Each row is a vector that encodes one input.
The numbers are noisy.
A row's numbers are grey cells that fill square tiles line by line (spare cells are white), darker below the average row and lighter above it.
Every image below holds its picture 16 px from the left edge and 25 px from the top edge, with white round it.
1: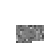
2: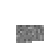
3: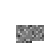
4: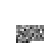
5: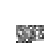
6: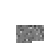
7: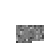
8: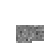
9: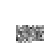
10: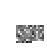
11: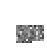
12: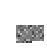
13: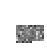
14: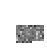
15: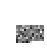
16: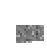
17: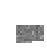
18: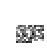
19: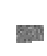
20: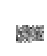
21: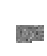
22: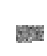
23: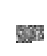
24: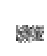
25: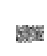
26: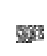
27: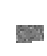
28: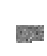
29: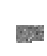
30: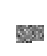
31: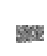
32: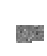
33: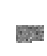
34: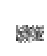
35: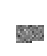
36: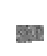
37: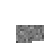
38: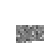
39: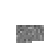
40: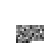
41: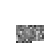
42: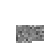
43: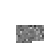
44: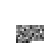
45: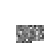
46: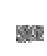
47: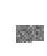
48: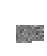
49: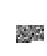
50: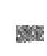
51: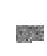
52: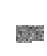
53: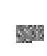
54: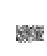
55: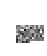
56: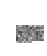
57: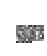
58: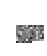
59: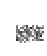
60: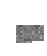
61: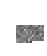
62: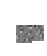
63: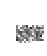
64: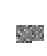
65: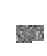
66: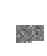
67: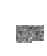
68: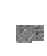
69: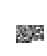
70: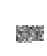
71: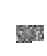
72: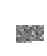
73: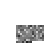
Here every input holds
either a fixed value, or a node of an 8-node tree and a true/false value.
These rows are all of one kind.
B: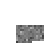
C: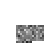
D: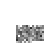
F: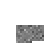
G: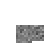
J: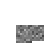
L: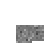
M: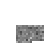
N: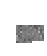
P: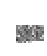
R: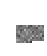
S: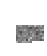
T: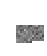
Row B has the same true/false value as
N and P.
